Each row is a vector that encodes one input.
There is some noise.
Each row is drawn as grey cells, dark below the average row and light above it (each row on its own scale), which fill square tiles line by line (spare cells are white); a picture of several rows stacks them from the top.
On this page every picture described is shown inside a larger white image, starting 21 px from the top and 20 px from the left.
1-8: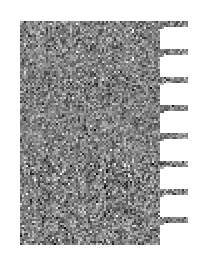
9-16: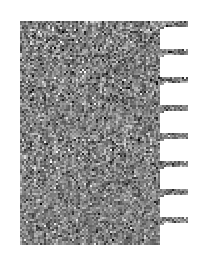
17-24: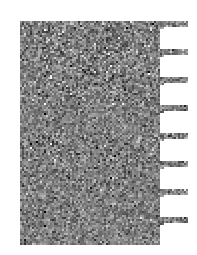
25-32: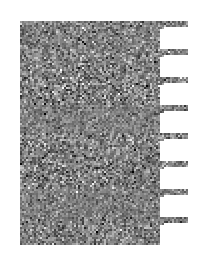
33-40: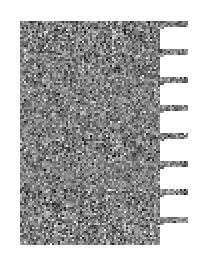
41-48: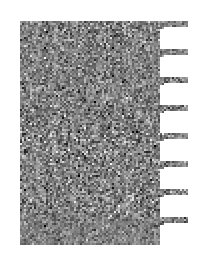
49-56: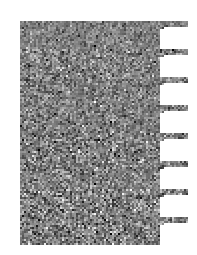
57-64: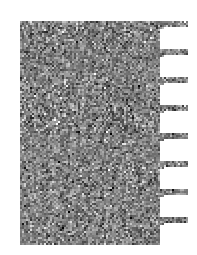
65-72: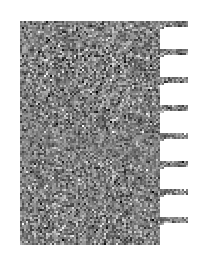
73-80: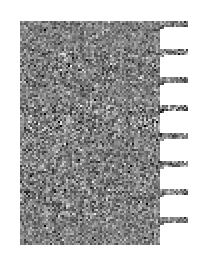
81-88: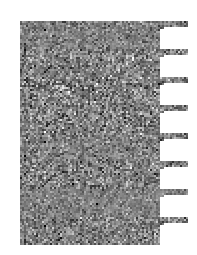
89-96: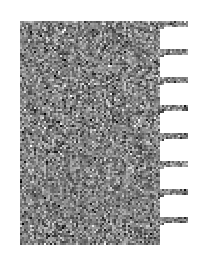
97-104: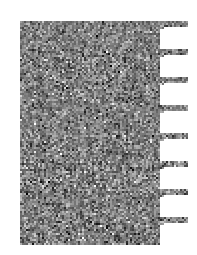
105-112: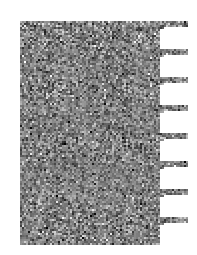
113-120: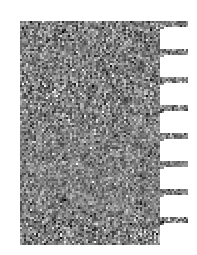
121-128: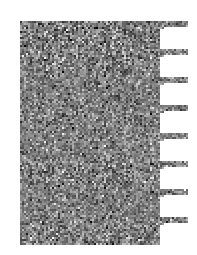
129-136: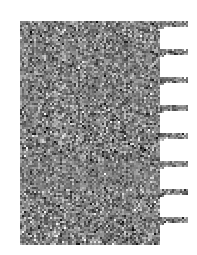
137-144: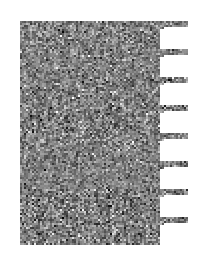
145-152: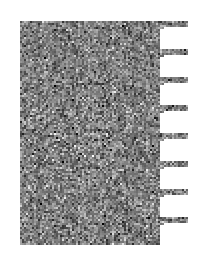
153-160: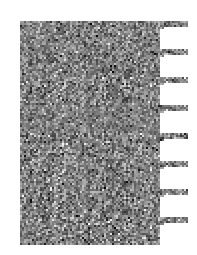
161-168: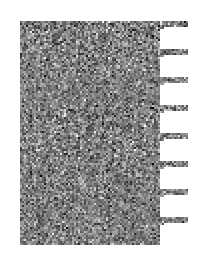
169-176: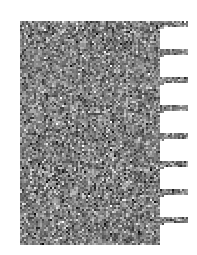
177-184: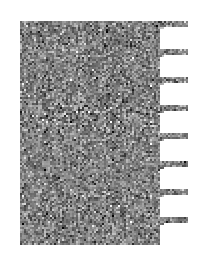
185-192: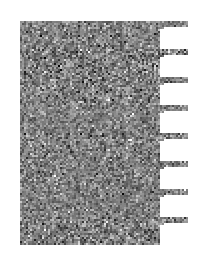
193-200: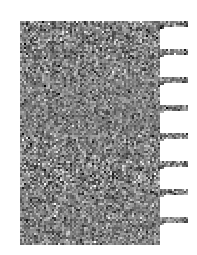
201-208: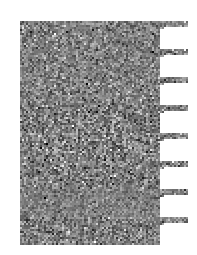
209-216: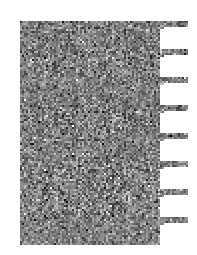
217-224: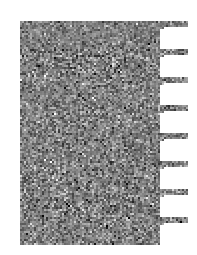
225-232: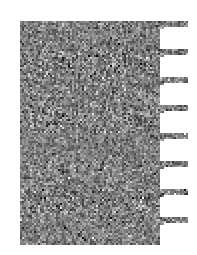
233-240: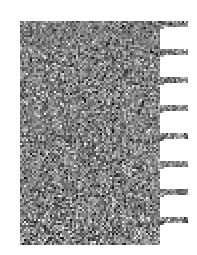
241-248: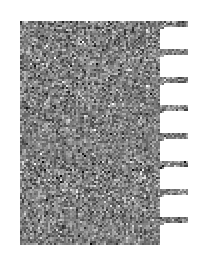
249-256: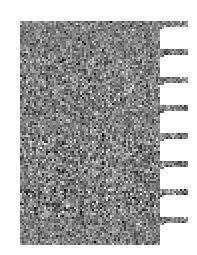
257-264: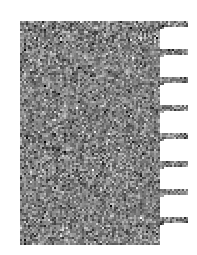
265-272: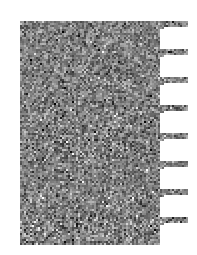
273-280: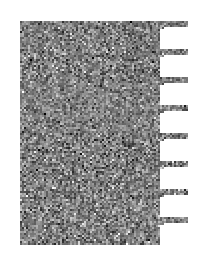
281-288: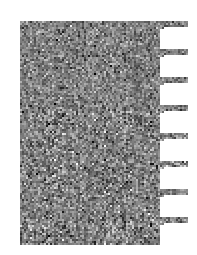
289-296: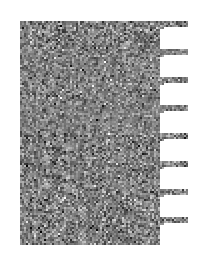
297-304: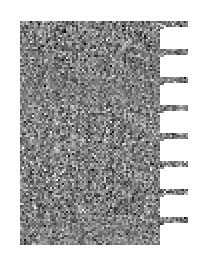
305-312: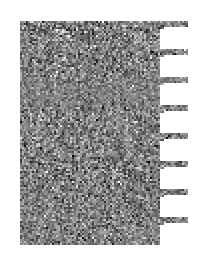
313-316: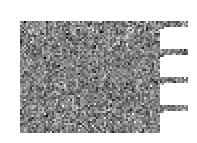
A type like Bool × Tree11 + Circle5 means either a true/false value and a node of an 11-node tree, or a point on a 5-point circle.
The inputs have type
Bool × Tree20 + Label9.
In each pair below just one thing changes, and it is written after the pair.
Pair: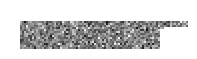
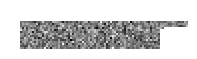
the true/false value
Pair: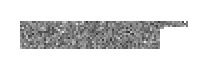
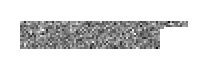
the true/false value
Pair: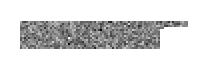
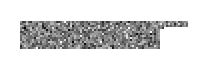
the node of the tree
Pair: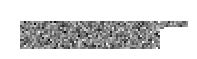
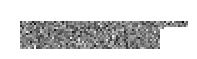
the true/false value
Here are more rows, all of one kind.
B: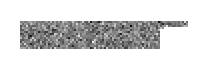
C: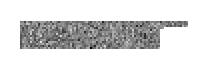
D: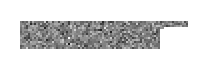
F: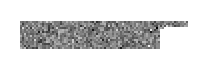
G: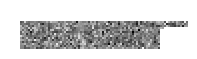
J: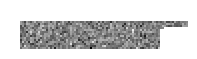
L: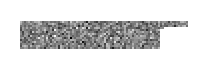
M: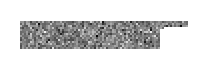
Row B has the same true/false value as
F and G.
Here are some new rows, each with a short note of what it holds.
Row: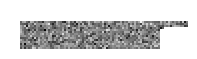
one of 9 labels
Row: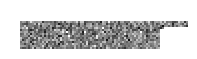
one of 9 labels
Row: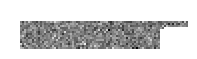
a node of a 20-node tree and a true/false value
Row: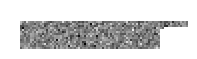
a node of a 20-node tree and a true/false value
